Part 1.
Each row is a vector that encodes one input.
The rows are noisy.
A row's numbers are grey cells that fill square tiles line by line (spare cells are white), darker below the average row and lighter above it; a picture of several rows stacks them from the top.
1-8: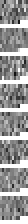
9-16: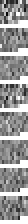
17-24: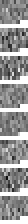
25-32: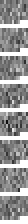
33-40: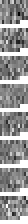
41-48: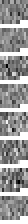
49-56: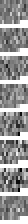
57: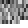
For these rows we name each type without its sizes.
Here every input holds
either a point on a line, or a node of a tree.
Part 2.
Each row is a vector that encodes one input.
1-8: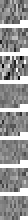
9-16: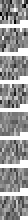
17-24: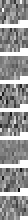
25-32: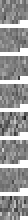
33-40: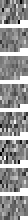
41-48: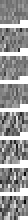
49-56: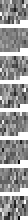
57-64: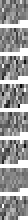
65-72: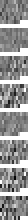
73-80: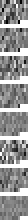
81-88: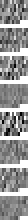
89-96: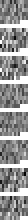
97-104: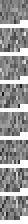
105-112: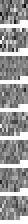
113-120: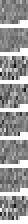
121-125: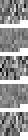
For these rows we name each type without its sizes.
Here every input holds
a point on a circle and a true/false value.
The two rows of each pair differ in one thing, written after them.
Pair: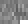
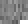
the true/false value
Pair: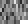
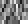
the place on the circle
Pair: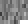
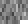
the place on the circle
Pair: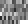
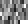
the true/false value
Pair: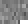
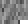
the place on the circle
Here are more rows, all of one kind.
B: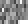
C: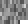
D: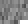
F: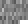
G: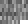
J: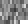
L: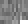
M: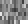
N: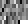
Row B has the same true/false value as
D and F.
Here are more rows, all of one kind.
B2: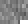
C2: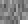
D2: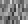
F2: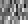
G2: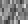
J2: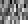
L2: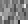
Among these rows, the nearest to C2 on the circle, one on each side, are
D2 and F2.
